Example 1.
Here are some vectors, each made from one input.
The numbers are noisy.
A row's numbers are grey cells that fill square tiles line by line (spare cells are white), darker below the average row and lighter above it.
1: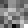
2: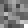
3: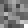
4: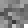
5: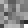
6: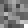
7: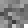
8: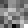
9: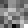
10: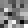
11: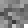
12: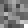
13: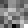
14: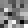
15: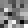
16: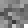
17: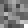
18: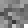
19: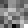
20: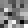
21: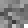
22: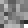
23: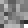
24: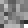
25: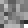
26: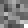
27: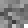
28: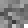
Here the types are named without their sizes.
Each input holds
a point on a line.
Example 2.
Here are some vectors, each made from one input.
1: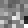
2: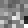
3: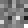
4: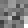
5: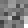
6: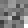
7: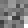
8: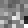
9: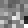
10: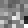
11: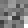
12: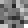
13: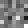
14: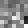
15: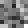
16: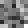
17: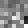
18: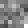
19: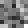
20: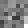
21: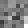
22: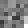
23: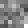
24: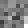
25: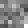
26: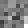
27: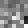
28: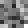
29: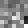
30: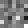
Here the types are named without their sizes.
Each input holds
a point on a line.
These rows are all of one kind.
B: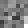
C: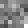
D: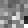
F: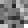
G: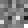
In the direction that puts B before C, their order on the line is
F, B, C, G, D.
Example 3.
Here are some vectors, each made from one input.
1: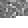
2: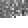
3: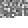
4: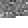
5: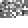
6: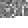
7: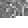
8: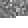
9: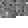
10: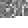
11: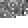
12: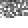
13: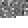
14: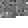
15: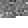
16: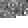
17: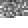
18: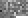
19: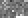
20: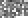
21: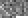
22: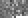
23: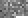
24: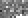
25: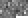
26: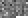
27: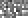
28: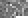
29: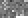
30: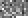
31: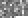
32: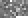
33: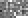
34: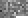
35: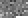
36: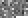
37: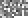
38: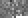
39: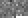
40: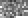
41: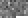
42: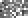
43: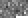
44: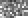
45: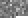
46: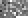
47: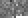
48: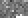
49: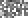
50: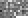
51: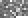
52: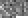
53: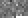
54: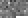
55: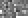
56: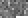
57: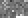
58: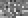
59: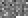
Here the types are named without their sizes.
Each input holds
a point on a line.
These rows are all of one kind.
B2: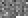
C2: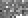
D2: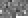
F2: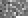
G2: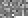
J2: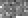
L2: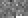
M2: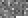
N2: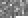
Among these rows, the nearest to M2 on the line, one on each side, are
B2 and D2.
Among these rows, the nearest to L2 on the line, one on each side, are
C2 and D2.
